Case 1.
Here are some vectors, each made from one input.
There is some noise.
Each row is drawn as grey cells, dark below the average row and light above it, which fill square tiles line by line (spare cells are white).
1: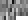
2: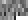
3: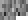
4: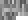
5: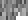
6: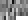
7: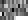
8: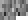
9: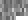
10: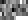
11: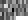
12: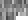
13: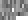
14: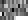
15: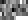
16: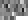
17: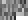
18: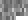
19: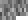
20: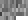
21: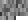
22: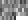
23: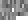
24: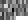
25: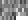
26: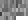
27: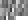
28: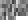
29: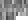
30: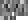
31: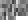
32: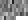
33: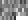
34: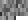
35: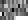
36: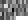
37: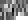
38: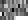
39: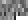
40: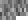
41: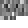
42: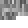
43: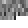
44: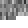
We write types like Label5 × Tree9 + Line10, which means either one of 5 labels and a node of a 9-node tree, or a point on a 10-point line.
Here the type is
(Bool × Bool × Bool + Unit) × Line4.
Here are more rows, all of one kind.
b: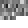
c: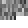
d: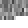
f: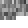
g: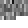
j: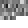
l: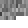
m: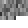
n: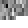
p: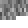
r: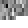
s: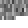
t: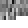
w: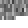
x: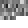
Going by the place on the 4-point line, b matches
j, n, r and x.
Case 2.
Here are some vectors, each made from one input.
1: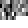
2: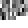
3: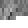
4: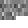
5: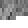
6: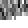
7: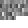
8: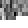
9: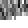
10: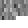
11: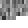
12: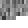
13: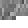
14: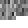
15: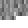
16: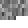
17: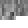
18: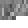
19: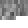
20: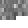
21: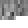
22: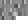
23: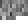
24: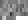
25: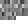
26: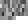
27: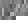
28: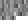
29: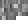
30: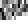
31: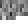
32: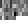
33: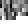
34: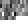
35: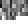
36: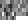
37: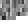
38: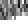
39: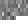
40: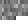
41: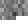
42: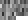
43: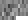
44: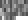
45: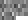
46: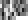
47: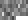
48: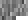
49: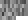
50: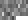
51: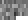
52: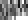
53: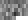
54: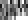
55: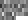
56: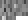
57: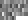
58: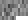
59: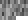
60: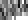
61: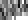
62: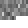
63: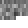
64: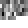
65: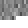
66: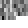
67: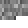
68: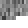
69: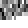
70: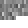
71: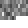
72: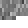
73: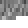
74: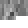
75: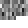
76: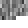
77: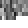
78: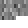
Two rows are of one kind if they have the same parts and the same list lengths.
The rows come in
3 kinds.
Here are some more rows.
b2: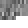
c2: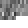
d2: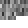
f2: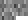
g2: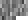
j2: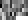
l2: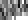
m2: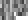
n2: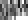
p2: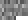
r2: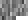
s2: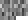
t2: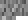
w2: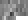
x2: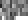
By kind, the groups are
b2, c2, f2, g2, m2, r2
d2, j2, p2, s2, t2, w2, x2
l2, n2

